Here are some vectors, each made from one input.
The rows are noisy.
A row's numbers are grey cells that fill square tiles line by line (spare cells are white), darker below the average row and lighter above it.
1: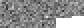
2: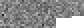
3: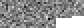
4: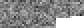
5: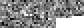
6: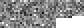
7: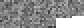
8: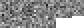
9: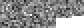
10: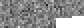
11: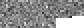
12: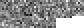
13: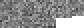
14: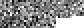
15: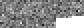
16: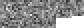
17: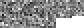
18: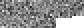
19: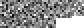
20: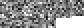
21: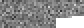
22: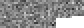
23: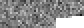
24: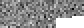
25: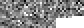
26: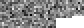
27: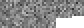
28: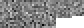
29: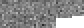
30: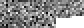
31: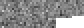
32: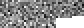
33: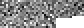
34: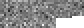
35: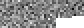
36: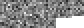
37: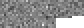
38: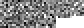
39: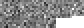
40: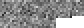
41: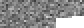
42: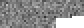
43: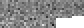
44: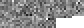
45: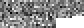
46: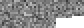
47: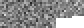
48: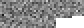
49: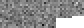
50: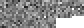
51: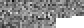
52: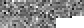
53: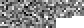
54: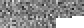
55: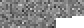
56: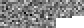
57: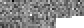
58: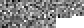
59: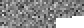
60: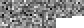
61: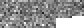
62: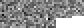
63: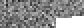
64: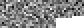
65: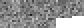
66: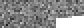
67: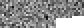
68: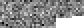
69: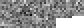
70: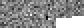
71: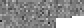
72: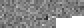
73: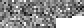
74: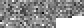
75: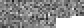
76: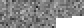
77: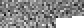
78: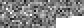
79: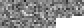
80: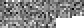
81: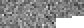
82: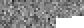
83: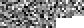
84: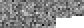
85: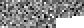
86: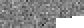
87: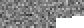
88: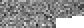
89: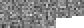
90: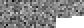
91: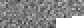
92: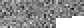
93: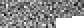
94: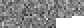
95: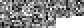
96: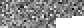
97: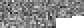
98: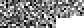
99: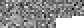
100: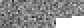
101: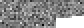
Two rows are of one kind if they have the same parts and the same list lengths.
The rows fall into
2 kinds.
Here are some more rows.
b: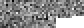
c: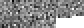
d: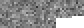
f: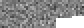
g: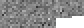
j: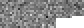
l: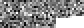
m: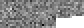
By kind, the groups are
b, c, f, j
d, g, l, m

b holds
two labels (each one of 4).
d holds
two labels (each one of 4) and three true/false values.
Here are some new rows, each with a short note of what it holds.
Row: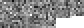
two labels (each one of 4)
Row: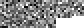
two labels (each one of 4)
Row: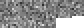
two labels (each one of 4) and three true/false values
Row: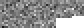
two labels (each one of 4)
